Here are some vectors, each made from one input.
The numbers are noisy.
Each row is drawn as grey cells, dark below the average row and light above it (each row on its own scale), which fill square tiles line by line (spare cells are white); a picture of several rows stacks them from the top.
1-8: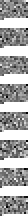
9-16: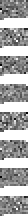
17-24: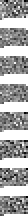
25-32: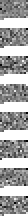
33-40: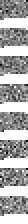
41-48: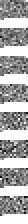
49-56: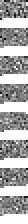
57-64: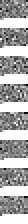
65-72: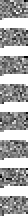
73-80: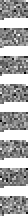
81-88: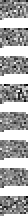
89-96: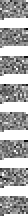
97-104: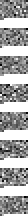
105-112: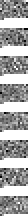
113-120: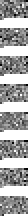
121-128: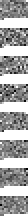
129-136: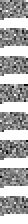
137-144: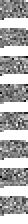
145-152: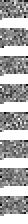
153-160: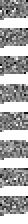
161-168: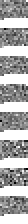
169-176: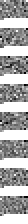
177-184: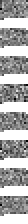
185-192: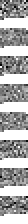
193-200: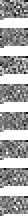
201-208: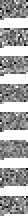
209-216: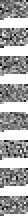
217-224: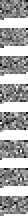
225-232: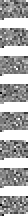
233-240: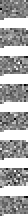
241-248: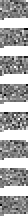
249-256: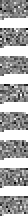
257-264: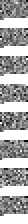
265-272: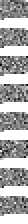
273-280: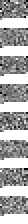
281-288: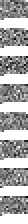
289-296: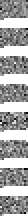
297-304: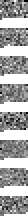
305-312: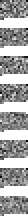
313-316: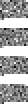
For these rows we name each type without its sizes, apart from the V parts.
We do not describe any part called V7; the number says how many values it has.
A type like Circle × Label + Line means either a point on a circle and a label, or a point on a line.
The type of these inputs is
Bool × Circle × (Circle + Line) + V7.
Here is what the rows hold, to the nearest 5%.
About 70% of them hold a point on a circle and a true/false value, together with either a point on a circle, or a point on a line. The rest hold a value of V7.
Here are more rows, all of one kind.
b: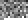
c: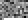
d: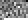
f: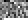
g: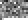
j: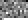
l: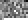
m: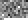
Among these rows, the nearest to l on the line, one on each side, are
d and j.
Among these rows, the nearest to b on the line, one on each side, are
g and m.
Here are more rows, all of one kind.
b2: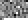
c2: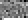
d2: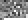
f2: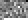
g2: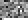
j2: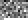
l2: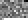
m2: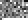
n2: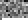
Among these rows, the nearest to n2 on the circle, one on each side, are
c2 and l2.
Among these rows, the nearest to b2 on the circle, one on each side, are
d2 and m2.
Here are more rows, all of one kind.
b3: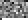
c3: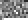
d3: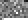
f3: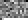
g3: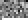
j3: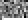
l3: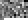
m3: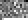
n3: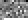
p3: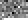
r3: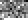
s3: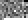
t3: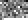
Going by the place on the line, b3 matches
d3, f3, g3 and n3.
